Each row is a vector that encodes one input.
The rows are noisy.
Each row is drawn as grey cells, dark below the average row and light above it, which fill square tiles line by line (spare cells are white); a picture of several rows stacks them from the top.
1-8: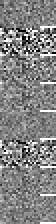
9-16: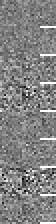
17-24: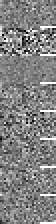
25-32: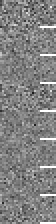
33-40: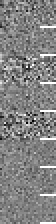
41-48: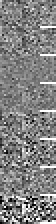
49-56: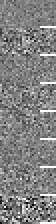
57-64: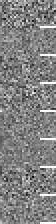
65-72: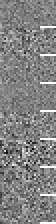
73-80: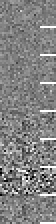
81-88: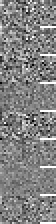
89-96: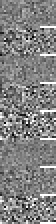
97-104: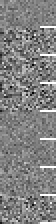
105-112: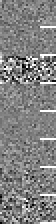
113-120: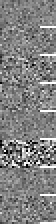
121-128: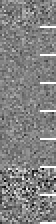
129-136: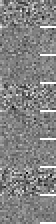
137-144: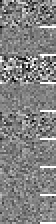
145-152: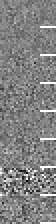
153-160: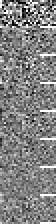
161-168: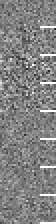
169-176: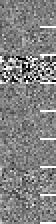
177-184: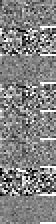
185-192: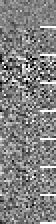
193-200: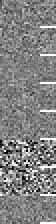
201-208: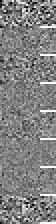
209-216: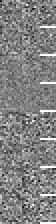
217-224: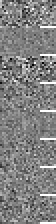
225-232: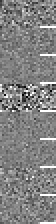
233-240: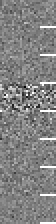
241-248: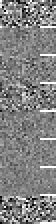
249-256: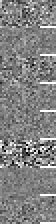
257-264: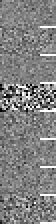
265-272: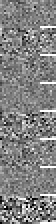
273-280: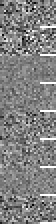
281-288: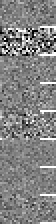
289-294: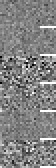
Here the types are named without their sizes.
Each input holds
a list of points on a line.
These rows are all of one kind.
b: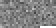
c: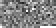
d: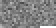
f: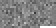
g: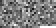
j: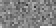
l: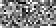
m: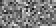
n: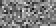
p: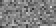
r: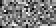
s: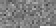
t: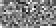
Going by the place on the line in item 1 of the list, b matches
c and t.
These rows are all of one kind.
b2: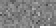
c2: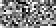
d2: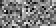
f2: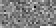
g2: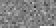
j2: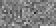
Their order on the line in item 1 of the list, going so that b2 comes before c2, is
g2, b2, f2, j2, c2, d2.
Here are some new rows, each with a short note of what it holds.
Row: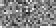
a list of three items
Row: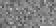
a list of one item
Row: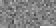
a list of three items
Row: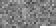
a list of three items
